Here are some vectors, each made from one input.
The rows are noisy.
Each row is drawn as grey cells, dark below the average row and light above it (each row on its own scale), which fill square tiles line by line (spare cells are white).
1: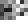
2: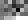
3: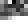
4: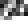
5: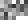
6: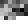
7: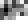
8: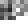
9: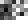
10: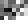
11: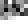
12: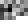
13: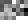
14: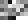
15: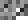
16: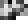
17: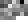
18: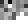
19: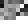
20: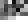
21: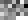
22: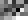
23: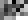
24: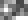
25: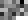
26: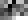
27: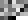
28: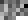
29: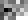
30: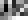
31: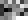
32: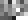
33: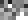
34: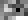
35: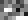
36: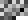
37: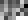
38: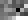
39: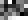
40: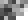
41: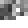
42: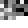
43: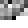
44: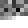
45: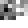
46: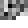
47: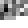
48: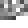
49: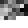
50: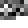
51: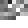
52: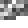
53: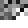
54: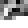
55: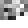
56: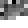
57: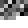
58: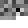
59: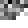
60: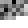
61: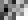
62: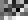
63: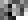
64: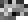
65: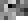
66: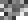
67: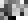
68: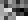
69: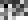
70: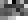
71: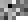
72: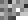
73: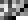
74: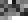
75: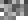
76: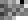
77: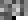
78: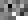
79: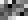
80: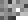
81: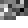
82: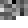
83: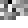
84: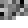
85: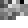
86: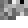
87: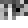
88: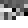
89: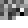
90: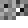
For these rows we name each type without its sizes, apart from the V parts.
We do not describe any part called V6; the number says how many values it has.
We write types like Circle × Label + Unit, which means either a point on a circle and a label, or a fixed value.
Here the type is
(Bool × Bool × Bool × Bool + Label) × V6.
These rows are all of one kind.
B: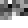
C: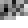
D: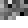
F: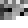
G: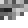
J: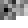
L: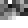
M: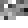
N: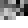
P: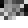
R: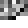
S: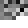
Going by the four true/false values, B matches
L, N and R.
